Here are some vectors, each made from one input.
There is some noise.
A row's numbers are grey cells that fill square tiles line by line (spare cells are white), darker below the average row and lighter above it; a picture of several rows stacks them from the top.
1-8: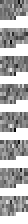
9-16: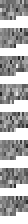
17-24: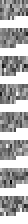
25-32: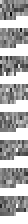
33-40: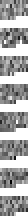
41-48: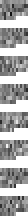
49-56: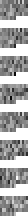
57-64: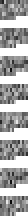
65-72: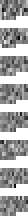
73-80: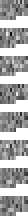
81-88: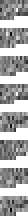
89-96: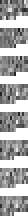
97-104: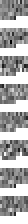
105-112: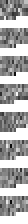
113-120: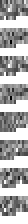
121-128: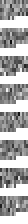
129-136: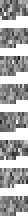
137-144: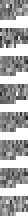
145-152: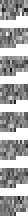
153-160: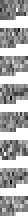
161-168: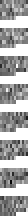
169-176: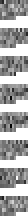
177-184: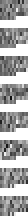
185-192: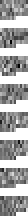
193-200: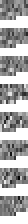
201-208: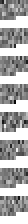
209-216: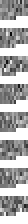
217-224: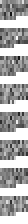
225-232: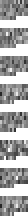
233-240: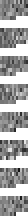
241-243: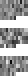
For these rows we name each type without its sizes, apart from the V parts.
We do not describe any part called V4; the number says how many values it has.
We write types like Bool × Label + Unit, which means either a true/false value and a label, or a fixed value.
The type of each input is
Bool × Bool × Bool × Bool + Line + List(V4) × Tree.
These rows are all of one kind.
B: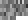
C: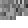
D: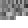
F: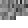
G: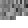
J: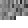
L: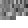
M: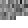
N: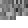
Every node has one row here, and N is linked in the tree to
L.
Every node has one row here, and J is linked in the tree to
F, G and M.
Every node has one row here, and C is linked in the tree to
B and G.
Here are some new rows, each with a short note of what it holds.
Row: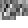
a point on a line
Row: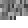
a node of a tree, together with a list of two items
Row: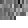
four true/false values
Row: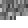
a node of a tree, together with a list of two items
